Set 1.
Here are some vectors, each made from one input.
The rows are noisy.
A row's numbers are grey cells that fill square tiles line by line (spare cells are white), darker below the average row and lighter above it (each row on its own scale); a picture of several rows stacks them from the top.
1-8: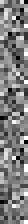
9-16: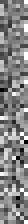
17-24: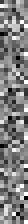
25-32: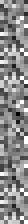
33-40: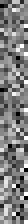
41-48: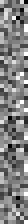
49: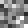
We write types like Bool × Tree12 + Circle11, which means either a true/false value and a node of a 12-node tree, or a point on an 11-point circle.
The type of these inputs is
Label7.
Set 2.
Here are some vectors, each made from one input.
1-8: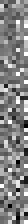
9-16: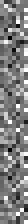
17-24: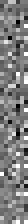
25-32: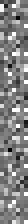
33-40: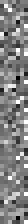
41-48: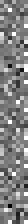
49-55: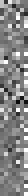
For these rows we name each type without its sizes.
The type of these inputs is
Line × Line.
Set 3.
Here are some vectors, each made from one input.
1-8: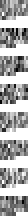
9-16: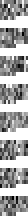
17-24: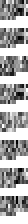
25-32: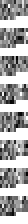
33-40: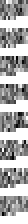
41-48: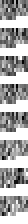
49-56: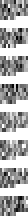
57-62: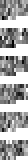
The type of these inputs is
Line11.
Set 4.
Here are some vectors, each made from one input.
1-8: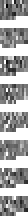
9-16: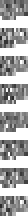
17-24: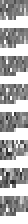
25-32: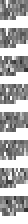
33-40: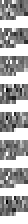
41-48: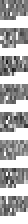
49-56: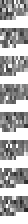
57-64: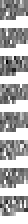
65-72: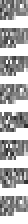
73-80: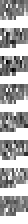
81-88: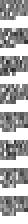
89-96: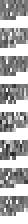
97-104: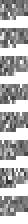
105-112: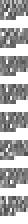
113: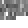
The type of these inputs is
Label7.
